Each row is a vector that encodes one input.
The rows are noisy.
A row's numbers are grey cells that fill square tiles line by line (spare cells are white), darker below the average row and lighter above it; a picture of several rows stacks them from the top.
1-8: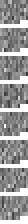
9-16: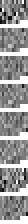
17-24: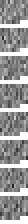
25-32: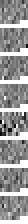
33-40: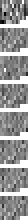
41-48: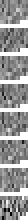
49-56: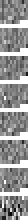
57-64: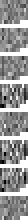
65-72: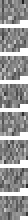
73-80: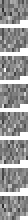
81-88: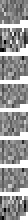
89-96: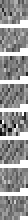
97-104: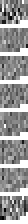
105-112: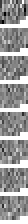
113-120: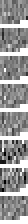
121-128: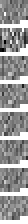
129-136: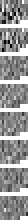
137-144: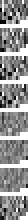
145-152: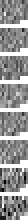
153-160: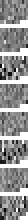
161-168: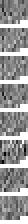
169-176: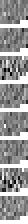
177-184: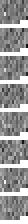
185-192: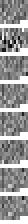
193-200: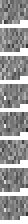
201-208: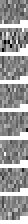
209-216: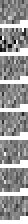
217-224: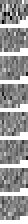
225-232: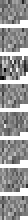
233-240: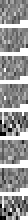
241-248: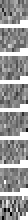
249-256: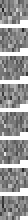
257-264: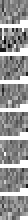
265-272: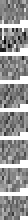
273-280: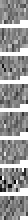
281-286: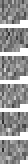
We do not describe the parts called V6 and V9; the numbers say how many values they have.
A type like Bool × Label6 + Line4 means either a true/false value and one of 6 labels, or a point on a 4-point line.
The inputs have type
Bool × (Label4 + (Line5 + V9) × V6).
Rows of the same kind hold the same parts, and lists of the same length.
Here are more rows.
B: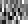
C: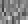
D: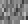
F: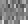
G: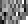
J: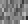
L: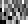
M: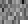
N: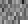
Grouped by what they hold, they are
B, G, L
C, F
D, J, M, N

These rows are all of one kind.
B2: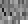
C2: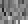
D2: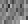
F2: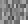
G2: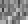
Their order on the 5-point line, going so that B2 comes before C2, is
G2, F2, B2, C2, D2.
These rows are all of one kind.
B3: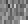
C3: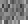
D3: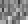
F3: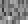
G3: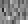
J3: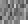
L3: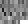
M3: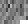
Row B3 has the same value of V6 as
G3 and M3.
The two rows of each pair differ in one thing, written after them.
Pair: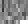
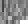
the place on the 5-point line
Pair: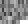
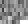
the place on the 5-point line
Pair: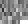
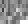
the value of V6
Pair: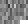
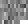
the value of V6
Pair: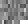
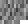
the value of V6
